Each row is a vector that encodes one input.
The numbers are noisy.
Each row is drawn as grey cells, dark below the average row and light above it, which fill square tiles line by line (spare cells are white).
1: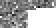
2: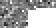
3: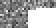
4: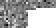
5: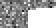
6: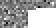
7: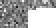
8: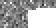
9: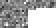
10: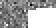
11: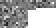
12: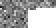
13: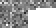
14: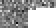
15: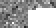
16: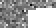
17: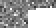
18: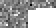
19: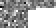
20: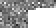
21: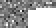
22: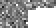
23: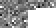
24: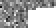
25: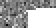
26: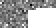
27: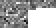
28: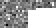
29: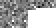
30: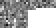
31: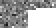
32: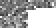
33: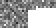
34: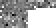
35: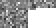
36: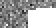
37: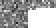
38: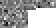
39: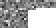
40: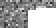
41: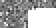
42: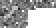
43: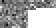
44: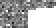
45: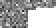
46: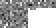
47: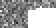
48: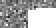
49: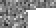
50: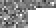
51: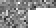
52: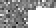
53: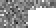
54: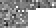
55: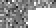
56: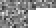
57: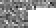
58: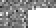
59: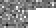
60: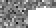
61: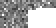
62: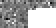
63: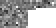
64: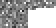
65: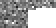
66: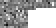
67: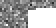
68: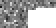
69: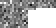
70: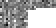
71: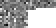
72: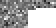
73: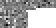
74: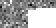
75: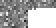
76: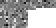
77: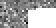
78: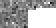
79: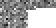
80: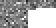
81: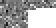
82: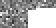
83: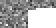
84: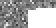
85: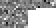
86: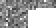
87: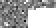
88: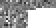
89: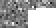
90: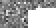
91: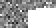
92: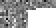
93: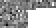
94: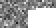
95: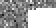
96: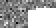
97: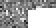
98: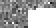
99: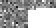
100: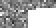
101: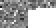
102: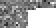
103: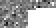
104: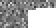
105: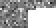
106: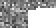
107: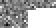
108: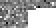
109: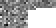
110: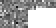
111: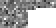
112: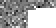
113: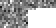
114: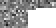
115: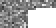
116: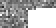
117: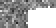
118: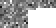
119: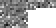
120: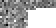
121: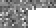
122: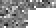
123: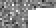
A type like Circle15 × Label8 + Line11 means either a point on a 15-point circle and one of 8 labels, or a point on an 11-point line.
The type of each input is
(Line5 + Line7) × (Tree9 + Unit).
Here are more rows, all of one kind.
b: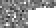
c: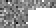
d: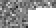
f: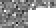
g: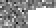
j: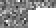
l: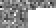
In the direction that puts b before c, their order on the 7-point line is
b, g, c, f, d, j, l.
